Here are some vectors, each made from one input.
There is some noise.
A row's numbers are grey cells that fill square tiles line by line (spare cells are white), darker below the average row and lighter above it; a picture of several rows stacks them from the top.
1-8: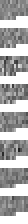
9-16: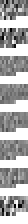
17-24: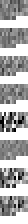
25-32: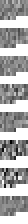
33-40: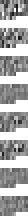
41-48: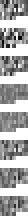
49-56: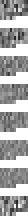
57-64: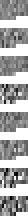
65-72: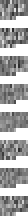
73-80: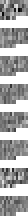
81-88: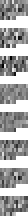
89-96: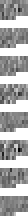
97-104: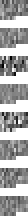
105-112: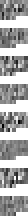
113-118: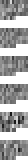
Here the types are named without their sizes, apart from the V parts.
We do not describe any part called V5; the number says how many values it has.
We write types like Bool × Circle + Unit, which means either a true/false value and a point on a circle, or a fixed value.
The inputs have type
List(Line × (Line + V5)).
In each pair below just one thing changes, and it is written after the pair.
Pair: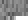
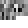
the place on the line in item 1 of the list
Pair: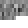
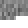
the value of V5 in item 2 of the list
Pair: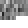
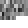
the place on the line in item 2 of the list
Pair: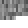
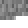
the place on the line in item 2 of the list
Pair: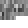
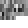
the value of V5 in item 2 of the list
